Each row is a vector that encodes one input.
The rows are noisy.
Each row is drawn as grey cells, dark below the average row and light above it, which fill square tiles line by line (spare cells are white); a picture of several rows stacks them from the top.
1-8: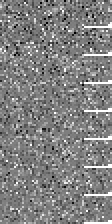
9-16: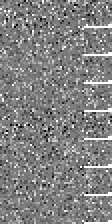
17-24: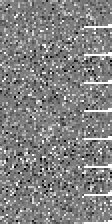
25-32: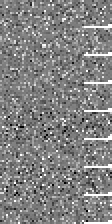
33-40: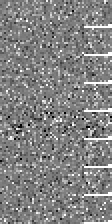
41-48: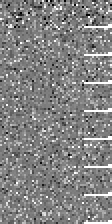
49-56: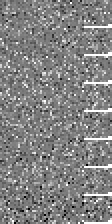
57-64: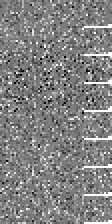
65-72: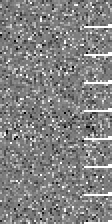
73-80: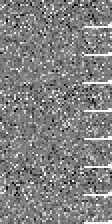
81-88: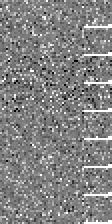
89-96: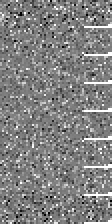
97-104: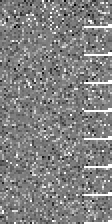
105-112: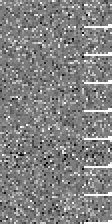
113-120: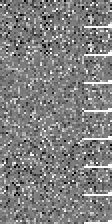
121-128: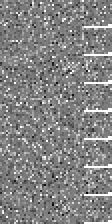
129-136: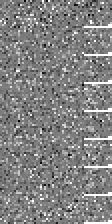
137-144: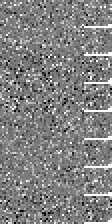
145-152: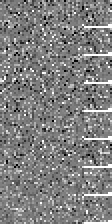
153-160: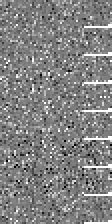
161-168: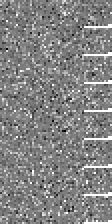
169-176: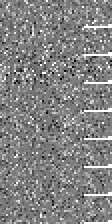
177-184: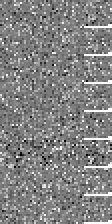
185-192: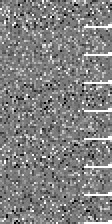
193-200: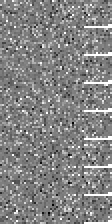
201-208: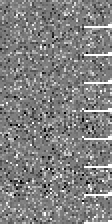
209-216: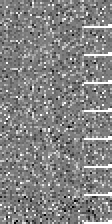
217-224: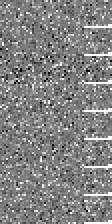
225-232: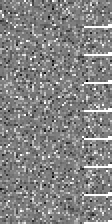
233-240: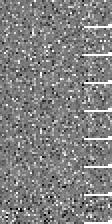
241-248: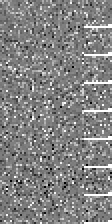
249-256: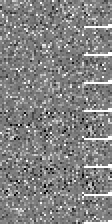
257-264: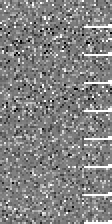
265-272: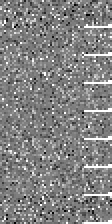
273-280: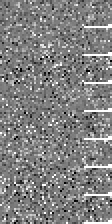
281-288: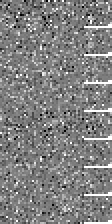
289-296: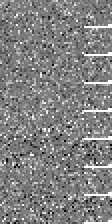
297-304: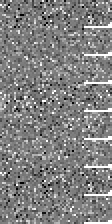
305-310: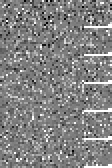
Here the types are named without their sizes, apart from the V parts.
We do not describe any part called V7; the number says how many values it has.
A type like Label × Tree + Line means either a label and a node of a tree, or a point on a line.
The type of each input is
Bool × Circle × (Line × (Tree + Unit) + V7).
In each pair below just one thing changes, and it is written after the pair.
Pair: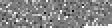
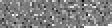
the true/false value
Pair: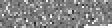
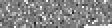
the place on the line
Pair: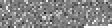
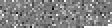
the true/false value
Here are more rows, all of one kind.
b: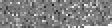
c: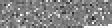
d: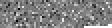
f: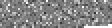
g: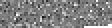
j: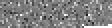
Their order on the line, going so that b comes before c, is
b, d, g, j, c, f.
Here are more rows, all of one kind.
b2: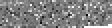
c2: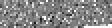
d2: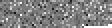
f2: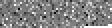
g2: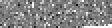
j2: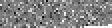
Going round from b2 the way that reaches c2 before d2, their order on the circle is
b2, c2, g2, j2, f2, d2.
